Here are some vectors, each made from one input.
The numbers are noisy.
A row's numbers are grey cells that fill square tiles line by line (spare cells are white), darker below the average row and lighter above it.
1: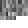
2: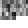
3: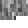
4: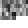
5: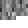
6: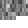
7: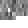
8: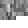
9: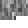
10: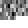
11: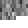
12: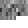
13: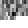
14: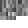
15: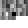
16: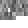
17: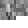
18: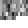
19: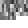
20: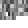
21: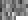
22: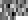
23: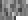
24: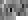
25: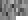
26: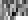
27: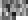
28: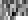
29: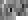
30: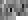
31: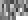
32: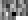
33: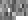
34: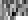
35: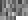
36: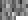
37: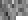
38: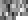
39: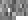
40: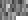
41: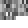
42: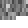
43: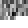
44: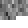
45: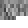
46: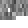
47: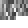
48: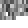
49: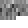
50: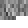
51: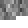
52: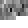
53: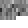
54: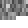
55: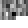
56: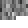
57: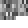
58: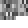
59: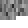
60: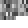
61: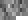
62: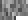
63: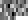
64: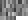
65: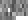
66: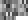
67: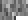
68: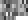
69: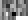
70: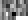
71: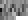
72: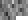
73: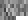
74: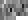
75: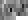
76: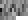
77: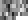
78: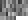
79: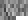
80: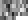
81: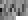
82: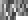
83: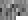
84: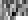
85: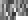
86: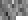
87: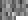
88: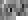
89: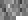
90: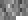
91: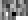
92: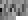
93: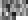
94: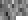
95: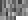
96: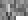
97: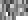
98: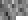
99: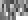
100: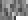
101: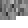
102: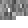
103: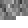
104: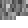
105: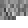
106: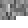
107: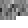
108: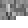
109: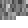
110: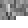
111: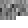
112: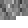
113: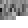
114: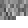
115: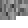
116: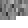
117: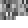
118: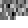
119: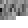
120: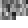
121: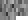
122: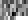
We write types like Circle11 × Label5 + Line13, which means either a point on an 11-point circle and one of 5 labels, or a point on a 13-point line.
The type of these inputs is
Circle9 + Tree13.
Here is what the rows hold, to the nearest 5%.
About 35% of them hold a point on a 9-point circle. The rest hold a node of a 13-node tree.
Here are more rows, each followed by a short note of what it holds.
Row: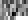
a point on a 9-point circle
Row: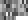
a point on a 9-point circle
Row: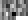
a point on a 9-point circle
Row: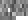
a node of a 13-node tree
